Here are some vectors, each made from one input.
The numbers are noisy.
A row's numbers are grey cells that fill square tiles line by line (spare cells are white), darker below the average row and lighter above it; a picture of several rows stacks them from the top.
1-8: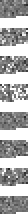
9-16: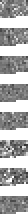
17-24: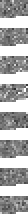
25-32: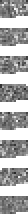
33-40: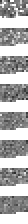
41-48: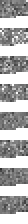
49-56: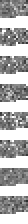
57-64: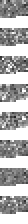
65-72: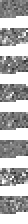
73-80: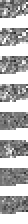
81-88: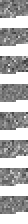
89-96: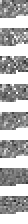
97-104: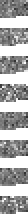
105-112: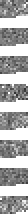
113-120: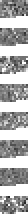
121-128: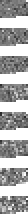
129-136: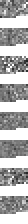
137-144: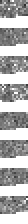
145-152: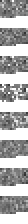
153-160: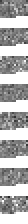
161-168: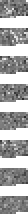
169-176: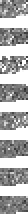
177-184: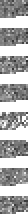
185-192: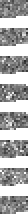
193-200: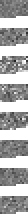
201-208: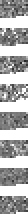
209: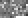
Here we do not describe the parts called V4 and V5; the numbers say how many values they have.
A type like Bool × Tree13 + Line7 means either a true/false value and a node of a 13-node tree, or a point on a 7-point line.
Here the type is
Bool × (Line7 + V5) + Line6 + V4.
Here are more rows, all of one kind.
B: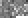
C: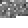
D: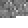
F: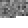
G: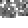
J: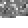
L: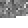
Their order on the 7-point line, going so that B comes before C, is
G, J, B, C, D, F, L.
